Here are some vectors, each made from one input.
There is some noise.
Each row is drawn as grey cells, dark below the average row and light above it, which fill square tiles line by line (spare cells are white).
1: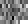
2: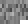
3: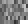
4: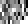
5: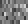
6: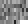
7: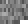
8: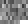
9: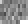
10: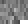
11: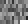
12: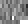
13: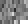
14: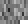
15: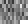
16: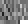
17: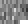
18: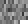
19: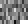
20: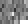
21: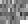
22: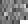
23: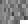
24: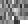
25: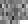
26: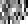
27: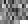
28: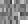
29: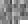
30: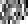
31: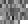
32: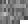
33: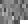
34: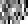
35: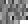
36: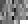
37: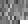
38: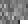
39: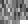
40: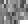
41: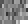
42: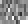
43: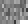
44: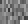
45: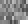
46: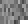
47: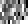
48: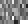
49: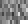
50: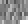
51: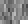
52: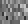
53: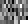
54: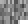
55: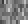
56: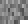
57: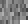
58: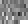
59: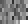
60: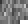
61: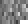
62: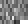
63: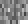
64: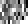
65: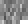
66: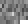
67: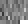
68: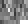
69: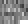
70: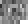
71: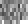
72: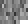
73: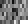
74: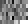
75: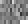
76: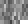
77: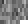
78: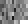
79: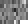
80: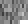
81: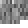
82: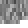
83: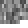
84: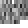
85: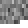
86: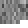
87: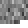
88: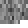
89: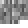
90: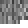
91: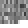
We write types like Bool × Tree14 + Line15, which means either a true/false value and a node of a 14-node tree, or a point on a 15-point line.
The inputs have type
Circle11 × Tree11 + Unit.
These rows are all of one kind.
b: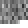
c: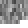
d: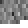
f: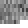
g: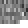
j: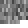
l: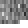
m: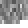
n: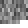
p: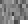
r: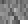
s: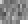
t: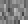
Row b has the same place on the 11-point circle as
d, g, j and n.
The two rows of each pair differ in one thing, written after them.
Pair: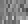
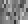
the place on the 11-point circle
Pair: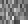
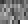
the place on the 11-point circle
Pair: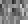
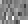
the place on the 11-point circle
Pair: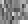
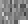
the place on the 11-point circle
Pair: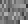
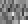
the node of the tree
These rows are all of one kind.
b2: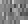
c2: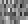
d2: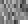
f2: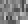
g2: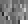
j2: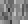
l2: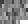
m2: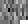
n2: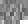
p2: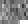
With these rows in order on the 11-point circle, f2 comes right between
g2 and n2.
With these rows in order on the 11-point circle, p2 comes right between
d2 and l2.
